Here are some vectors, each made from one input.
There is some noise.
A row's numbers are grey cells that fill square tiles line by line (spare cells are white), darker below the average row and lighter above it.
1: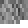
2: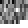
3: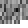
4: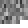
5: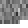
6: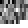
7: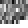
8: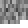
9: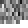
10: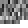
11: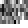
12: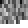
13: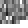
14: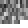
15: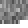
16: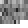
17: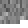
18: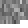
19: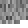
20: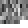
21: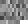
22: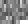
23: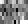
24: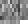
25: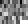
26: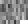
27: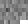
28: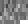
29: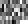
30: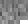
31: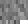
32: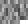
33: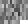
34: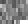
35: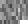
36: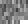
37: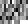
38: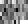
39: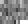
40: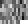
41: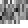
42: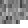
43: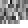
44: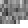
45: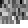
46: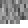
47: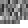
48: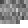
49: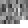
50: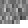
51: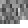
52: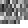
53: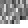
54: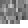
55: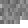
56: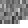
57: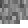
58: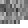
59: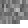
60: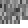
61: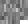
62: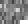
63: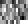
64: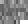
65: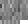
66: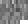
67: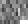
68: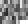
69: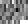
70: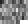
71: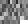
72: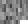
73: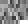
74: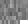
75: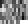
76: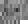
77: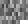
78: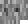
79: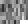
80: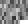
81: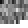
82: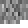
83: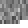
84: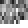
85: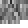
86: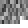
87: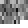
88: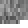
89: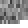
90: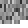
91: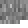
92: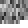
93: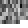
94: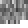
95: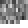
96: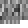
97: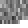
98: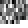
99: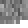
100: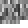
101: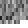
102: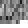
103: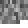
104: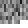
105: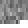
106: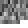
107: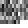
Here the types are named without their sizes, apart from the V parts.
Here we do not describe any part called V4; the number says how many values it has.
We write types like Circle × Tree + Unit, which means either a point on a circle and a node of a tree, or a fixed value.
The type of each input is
(Bool × Circle + Unit) × Line + V4 × V4.
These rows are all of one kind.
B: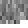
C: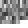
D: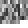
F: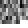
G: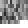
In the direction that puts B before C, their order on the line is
G, F, B, C, D.
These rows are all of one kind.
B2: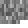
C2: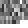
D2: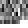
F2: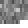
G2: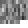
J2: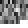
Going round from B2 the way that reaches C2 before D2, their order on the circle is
B2, G2, J2, C2, F2, D2.
